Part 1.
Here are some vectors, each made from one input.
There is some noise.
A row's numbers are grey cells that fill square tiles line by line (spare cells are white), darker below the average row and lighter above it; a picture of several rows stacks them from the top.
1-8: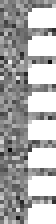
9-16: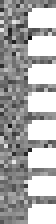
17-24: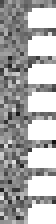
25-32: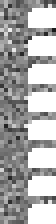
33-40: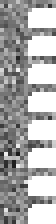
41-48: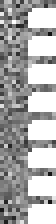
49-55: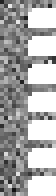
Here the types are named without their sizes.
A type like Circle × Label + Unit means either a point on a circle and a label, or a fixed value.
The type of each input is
Bool × Bool × Bool.
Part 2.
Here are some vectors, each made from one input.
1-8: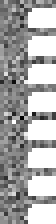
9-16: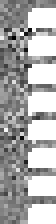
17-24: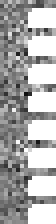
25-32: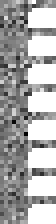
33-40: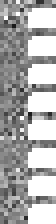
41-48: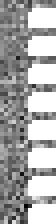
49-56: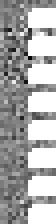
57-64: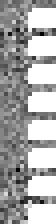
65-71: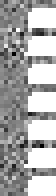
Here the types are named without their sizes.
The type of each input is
Line.
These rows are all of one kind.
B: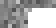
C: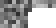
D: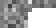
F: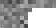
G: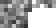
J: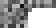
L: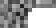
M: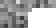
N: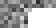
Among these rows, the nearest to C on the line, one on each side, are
L and M.
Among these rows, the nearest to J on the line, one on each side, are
B and D.
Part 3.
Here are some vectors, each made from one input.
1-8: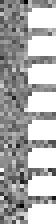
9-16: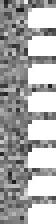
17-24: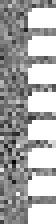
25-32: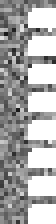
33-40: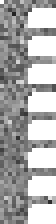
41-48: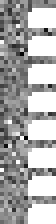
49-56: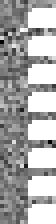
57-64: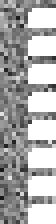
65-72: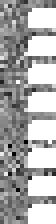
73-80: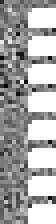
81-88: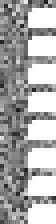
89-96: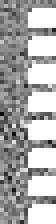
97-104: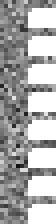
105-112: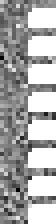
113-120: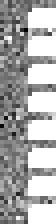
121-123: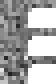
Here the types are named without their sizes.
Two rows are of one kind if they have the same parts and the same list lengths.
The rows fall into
2 kinds.
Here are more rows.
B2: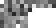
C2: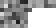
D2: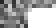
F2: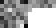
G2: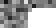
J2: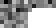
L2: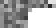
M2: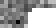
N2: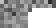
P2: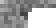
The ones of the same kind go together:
B2, C2, D2, F2, L2, M2, N2, P2
G2, J2

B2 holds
three true/false values.
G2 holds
a fixed value.
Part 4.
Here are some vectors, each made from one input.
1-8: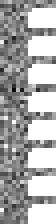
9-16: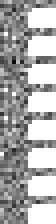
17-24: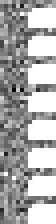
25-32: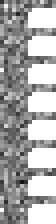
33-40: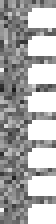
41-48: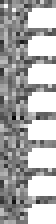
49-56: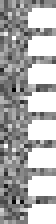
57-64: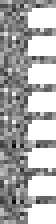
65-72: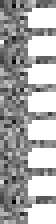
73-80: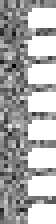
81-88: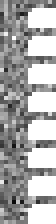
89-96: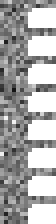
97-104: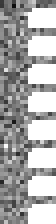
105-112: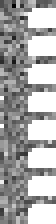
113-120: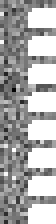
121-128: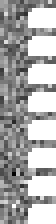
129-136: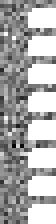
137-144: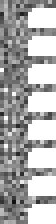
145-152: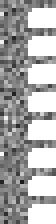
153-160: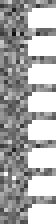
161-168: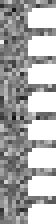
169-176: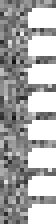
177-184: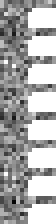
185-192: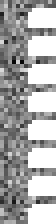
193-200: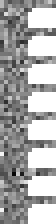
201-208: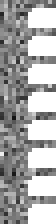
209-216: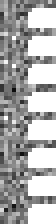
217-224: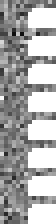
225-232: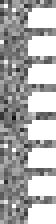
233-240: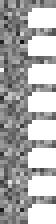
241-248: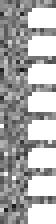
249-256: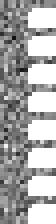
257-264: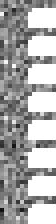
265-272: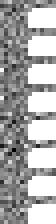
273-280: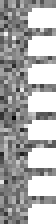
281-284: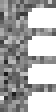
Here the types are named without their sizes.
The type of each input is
Line.
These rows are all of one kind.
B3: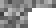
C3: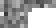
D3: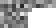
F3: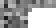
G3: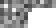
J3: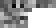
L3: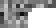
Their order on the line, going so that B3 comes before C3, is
G3, L3, B3, F3, C3, D3, J3.
